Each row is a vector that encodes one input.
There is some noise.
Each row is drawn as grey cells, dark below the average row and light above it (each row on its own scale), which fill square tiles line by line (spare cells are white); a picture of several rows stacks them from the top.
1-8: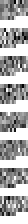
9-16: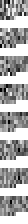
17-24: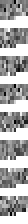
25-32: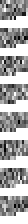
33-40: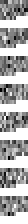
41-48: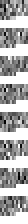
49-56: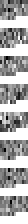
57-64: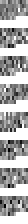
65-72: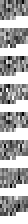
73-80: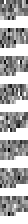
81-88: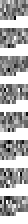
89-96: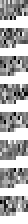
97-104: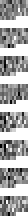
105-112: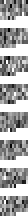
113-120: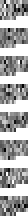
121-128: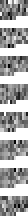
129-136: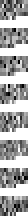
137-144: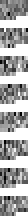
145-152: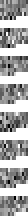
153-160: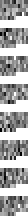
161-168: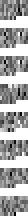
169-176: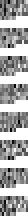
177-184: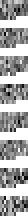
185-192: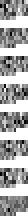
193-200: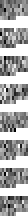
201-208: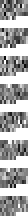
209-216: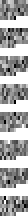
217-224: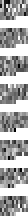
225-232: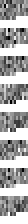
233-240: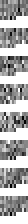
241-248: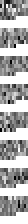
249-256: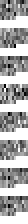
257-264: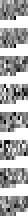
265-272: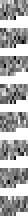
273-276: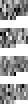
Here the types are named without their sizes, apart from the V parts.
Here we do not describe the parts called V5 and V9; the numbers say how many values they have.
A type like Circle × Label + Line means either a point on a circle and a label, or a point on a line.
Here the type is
Bool × V9 × V9 + (Circle + Label) × V5.
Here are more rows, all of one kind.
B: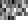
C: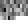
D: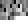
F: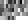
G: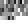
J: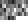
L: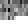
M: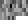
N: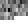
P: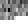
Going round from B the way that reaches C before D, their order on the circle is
B, J, F, G, C, L, P, N, D, M.
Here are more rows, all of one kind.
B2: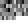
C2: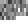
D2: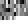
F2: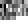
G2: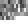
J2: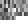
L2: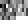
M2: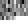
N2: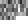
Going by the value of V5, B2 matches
D2 and M2.
